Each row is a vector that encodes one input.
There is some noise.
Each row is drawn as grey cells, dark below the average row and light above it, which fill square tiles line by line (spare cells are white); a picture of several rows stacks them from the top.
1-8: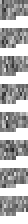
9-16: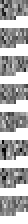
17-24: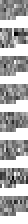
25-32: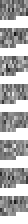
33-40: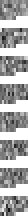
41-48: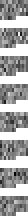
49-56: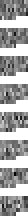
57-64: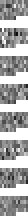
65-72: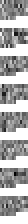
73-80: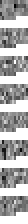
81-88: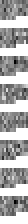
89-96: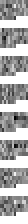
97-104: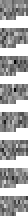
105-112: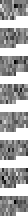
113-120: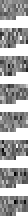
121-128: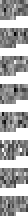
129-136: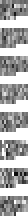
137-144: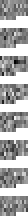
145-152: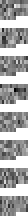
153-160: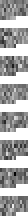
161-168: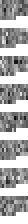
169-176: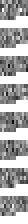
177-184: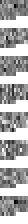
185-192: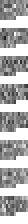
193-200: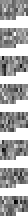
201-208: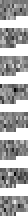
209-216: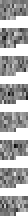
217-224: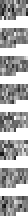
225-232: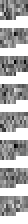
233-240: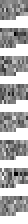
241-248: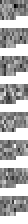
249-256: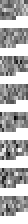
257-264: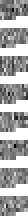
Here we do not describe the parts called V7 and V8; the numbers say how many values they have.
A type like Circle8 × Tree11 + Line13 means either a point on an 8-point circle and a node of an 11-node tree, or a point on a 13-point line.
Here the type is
(Bool × Bool × Bool × Bool + Line6) × V7 + V8.
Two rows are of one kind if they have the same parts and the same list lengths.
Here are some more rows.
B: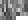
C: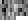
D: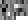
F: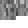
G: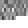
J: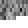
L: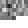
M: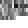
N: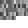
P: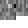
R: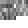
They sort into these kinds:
B, L, R
C, D, G, J
F, M, N, P

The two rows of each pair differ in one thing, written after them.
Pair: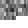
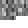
the place on the 6-point line
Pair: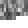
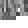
the place on the 6-point line
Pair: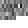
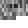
the place on the 6-point line
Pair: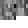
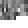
the value of V7
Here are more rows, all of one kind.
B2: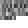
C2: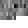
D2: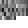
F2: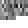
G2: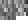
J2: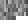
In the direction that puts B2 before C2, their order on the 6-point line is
F2, J2, D2, G2, B2, C2.
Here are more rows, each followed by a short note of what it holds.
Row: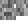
four true/false values and a value of V7
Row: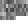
four true/false values and a value of V7
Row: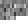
a value of V8
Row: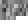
a value of V8
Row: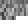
a value of V8
